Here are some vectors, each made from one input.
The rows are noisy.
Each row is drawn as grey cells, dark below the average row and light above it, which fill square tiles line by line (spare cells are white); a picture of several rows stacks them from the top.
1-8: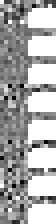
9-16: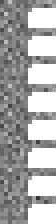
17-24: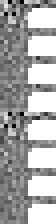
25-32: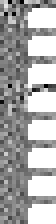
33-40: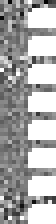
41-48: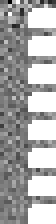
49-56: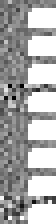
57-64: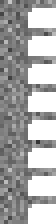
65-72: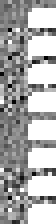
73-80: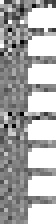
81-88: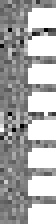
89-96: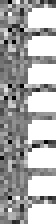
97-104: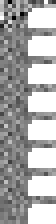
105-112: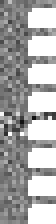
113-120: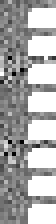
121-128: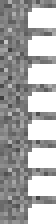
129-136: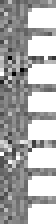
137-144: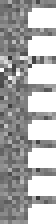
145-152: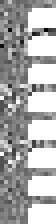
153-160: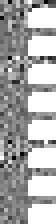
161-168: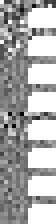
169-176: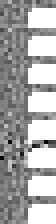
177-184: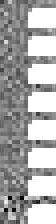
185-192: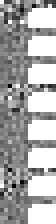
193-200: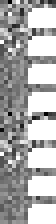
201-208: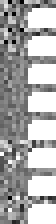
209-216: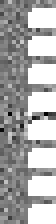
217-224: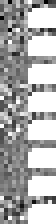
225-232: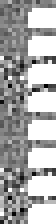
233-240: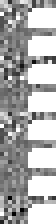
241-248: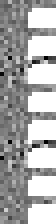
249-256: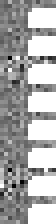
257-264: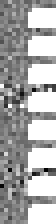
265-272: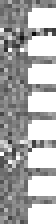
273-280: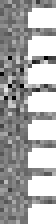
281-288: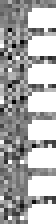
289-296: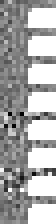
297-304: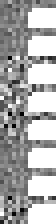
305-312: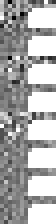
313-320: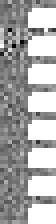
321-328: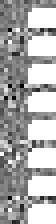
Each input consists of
either one of 6 labels, or a point on each of four 5-point lines and a point on a 6-point line.
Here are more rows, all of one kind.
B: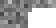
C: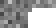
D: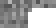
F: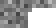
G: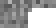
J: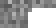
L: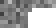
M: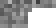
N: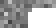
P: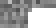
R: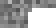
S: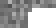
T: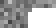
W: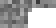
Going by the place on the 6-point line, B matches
C, F and L.
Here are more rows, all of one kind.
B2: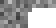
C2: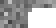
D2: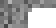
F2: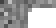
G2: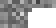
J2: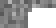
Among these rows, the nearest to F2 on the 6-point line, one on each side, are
C2 and D2.
